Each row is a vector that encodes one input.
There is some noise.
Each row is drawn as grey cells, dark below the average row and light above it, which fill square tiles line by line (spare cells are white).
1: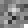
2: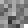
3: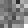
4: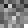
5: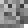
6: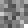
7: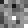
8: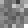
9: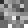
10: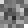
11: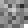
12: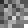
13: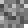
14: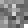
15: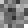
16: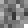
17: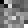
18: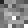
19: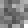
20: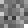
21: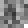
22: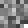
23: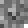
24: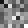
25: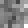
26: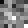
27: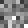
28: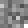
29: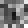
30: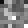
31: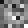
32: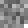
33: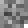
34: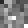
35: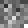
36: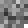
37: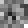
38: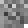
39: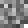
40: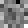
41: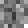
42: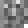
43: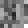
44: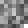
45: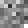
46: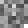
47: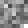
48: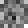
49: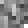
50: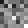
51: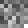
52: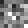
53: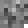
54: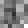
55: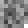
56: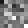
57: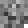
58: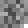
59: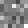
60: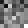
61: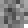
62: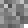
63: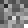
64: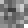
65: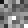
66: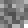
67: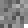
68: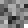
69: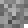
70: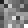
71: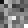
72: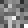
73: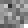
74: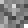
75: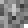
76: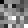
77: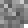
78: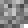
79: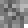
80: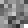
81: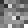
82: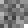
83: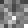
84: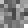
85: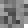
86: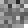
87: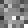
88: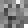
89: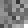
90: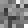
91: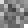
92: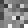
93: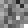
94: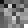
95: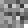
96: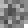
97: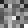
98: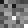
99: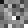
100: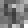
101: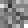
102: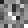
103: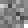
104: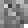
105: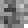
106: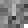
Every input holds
either a point on a 5-point line and a true/false value, or a point on a 9-point line.
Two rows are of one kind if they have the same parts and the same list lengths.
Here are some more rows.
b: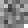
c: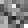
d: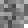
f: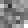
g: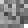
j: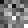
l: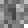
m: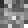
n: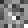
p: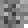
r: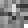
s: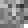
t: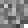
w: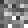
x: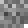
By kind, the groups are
b, c, d, f, g, l, p, r, s, t, x
j, m, n, w

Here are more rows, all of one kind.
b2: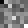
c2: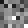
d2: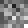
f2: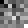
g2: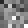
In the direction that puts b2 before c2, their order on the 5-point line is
b2, f2, c2, g2, d2.
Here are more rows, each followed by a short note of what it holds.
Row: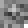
a point on a 9-point line
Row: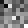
a point on a 5-point line and a true/false value
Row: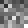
a point on a 5-point line and a true/false value
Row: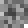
a point on a 9-point line
